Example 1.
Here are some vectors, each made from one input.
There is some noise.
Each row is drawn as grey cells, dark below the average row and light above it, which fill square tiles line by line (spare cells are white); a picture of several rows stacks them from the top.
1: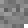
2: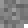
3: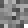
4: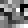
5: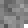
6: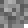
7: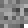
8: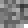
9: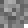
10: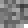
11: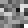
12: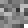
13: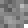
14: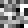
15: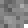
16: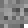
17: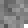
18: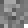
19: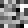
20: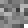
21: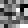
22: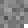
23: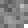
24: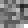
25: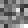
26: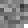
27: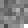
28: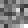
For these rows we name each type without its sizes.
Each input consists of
a point on a line.
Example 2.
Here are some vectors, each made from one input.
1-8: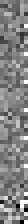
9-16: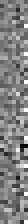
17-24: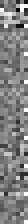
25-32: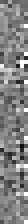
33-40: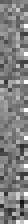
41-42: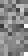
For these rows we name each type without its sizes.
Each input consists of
a point on a circle.
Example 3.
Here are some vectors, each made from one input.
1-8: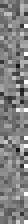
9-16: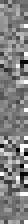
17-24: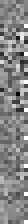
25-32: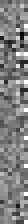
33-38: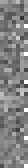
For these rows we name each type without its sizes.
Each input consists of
a point on a circle.
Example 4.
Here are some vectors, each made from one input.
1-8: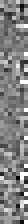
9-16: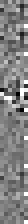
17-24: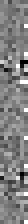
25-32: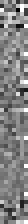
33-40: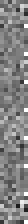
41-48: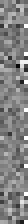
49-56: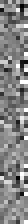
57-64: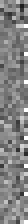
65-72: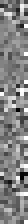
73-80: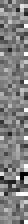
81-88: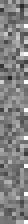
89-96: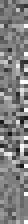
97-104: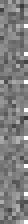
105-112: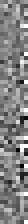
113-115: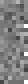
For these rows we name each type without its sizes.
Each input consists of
a point on a line.
